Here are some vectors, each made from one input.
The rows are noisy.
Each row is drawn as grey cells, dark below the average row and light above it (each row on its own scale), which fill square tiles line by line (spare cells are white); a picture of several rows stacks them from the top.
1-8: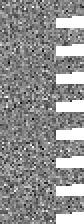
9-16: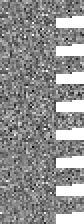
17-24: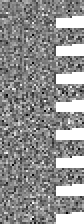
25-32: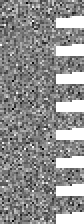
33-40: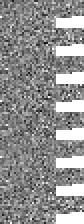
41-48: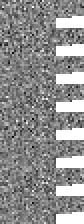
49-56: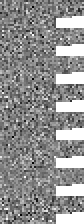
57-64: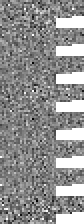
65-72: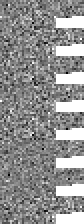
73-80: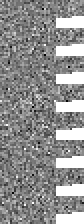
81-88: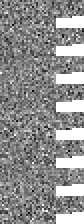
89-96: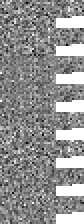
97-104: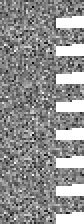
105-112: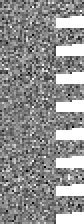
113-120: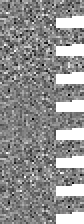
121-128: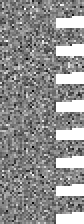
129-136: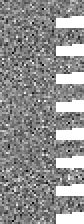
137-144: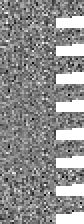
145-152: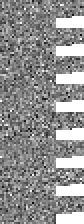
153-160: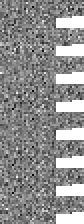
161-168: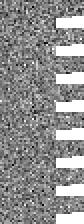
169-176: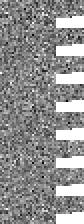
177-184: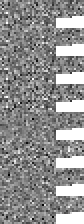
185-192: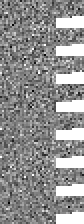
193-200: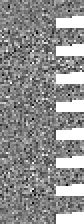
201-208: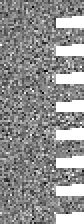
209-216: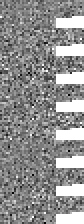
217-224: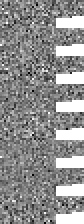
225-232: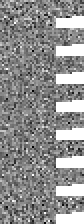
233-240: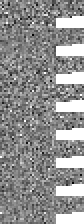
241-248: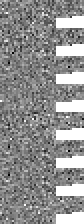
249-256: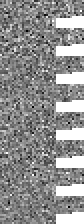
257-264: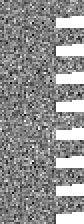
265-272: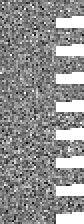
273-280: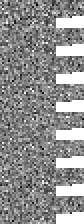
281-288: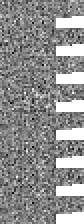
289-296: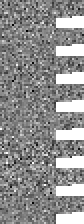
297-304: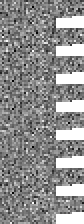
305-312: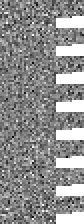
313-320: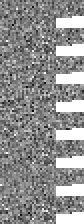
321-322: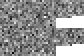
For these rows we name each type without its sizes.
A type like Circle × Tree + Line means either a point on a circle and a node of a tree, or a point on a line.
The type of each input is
Label × Label + Line.
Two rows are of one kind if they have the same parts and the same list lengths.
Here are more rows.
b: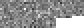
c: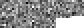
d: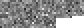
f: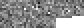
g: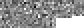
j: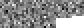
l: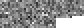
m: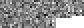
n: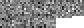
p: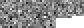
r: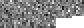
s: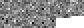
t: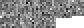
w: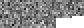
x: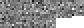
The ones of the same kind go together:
b, c, f, g, j, m, n, p, r, s, t, x
d, l, w

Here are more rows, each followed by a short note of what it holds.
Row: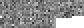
two labels
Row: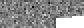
a point on a line
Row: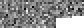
a point on a line
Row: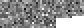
a point on a line
